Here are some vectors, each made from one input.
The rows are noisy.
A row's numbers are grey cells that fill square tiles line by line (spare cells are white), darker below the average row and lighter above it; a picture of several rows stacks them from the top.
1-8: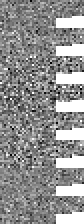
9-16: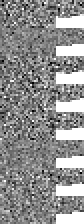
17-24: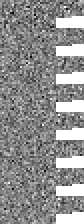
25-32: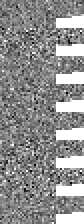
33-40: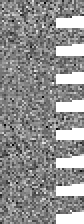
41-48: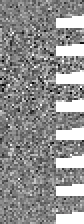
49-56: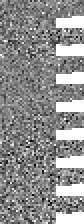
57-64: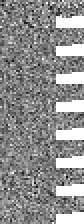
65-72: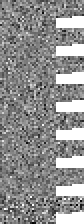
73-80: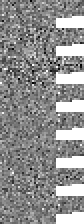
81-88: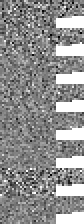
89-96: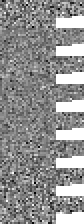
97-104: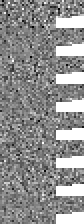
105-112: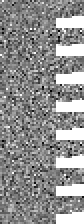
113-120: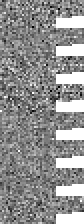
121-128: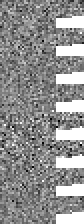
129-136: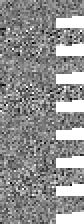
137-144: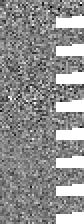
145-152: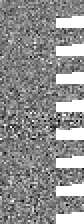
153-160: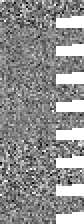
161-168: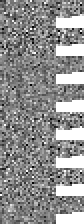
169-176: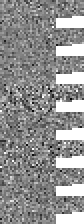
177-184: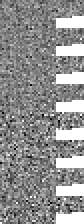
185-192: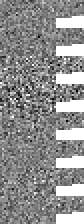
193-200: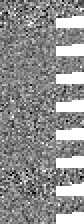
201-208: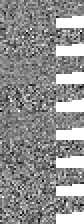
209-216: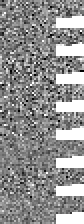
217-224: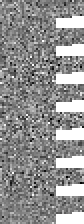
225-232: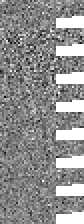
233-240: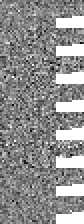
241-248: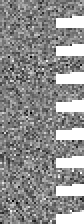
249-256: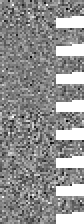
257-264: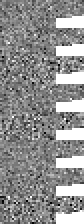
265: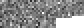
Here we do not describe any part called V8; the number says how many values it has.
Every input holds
a point on a 6-point line, together with either one of 4 labels and a value of V8, or a list of up to three points on a 9-point line.
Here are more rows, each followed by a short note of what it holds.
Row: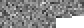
a point on a 6-point line, together with a list of three items
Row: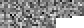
a point on a 6-point line, together with a list of three items
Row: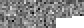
a point on a 6-point line, together with a list of one item
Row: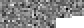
a point on a 6-point line, together with the empty list
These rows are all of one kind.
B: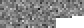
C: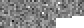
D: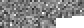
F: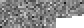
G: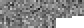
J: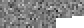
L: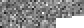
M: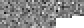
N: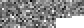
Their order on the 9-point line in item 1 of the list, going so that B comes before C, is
D, L, N, J, M, F, G, B, C.
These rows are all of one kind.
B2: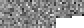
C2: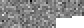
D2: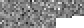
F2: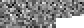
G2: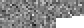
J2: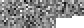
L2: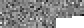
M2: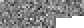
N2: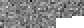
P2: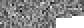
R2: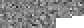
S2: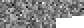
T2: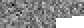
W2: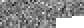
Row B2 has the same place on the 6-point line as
C2, J2 and N2.
